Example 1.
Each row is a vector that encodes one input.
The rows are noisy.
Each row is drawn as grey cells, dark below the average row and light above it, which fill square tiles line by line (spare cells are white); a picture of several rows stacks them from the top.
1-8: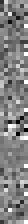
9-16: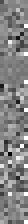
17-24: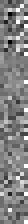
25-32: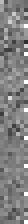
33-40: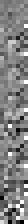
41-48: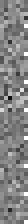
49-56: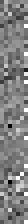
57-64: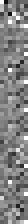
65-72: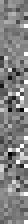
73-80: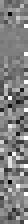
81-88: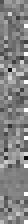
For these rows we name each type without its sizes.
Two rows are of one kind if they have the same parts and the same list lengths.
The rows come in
2 kinds.
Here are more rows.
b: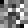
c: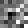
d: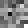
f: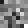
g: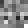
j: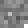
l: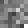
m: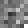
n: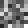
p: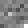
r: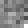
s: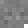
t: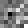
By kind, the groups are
b, d, g, n
c, f, j, l, m, p, r, s, t

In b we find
a fixed value.
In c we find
a point on each of two lines and a true/false value.
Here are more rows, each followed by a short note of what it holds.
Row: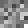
a fixed value
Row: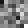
a fixed value
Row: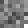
a point on each of two lines and a true/false value
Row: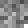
a fixed value
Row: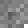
a point on each of two lines and a true/false value
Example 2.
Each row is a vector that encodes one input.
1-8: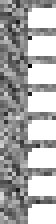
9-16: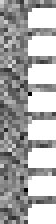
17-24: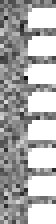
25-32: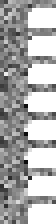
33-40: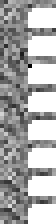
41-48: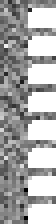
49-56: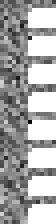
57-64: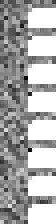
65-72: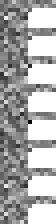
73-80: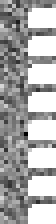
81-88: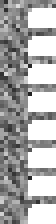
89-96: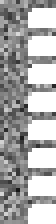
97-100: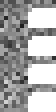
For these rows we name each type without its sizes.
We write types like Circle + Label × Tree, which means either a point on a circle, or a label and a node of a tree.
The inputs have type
Circle + Line.
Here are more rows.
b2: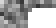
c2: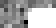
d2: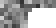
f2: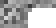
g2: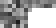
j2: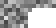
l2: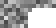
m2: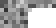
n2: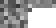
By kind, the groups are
b2, d2, g2
c2, f2, j2, l2, m2, n2

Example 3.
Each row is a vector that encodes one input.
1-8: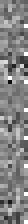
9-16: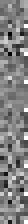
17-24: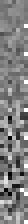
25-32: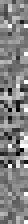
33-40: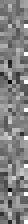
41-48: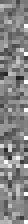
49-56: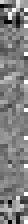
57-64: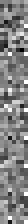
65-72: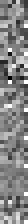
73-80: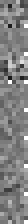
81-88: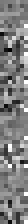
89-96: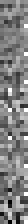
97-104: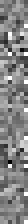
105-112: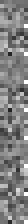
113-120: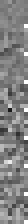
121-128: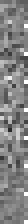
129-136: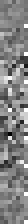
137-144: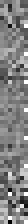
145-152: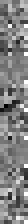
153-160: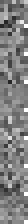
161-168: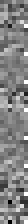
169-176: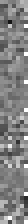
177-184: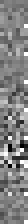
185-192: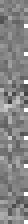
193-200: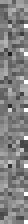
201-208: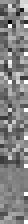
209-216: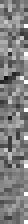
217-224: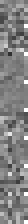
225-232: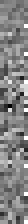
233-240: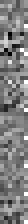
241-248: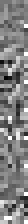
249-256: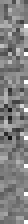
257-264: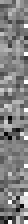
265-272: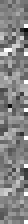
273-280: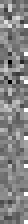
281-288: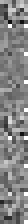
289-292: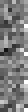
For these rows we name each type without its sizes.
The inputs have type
Bool × Circle + Unit.
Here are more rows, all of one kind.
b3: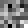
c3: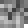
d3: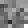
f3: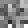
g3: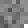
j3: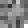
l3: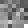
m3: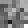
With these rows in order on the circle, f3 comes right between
c3 and g3.
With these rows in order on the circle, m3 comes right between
j3 and l3.
